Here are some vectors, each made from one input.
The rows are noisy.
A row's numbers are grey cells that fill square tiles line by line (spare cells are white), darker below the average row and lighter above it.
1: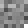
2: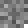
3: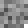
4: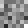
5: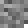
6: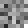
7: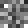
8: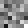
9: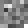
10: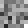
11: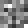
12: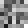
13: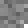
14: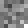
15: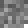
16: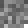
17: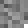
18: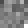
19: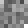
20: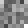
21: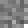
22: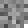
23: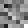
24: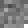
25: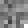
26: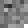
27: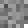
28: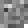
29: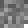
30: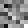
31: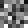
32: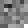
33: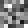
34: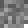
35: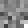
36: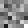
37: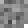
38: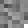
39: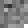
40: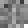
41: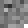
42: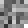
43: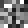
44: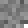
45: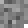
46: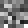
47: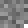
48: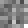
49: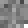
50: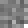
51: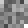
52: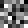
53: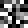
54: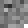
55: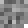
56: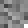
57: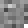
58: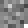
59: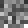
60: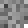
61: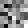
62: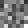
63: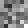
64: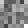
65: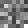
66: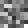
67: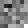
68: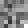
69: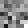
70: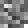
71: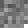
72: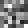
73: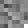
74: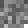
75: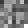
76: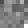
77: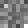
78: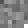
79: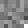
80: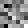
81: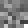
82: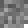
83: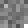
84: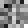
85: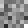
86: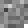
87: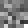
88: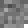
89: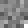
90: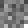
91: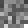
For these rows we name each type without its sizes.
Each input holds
four true/false values.
